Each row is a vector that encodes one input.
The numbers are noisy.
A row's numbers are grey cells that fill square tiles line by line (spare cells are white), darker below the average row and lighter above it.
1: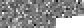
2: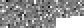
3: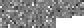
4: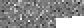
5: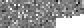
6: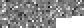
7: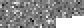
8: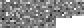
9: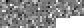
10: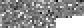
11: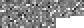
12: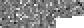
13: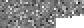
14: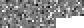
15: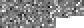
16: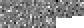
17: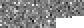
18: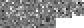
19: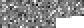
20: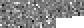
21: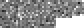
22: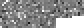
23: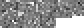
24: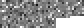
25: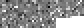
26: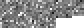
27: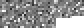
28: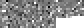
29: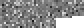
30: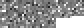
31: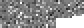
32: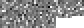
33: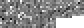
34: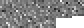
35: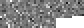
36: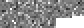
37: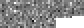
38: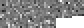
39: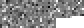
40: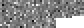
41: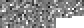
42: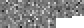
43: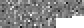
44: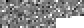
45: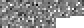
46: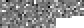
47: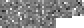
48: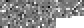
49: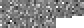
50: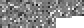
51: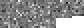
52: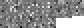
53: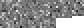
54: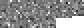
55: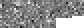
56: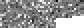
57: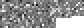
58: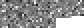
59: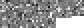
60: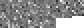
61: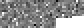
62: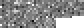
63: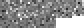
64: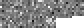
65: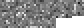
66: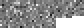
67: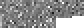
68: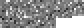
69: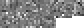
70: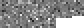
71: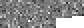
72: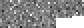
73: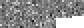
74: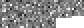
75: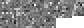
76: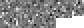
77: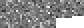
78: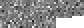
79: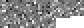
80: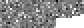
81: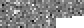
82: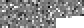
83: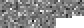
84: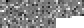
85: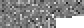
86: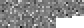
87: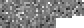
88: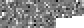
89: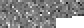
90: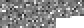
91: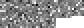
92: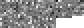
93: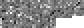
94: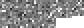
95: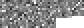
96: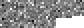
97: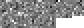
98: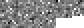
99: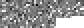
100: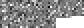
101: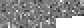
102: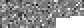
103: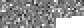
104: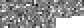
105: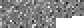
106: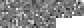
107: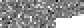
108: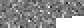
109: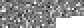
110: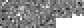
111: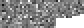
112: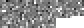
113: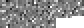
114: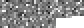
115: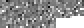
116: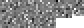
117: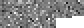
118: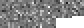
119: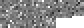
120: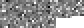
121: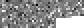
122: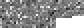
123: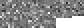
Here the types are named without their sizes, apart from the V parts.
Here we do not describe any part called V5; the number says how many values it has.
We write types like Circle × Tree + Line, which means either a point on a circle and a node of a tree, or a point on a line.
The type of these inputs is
Bool × Line + (Circle + Unit) × V5.
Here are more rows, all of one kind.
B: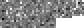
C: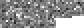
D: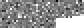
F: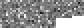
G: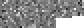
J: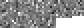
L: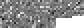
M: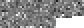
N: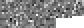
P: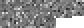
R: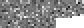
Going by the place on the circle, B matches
C, L and P.
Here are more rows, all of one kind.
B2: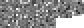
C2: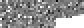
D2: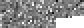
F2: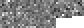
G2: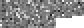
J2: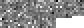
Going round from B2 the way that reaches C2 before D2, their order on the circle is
B2, C2, D2, J2, F2, G2.
